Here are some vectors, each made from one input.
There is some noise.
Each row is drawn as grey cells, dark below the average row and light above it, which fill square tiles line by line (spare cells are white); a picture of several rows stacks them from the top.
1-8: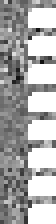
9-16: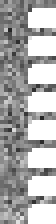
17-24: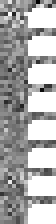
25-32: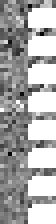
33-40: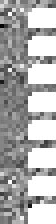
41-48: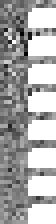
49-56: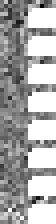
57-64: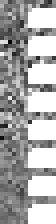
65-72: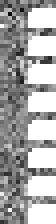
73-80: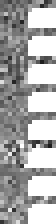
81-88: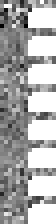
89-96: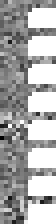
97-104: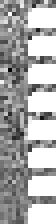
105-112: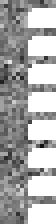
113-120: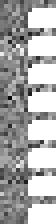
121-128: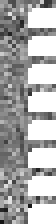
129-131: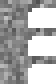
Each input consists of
either a point on a 17-point circle, or a point on a 5-point line.
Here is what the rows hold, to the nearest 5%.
About 75% of them hold a point on a 17-point circle. The rest hold a point on a 5-point line.
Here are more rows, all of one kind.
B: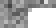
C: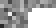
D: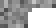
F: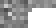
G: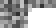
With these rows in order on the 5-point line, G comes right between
C and F.
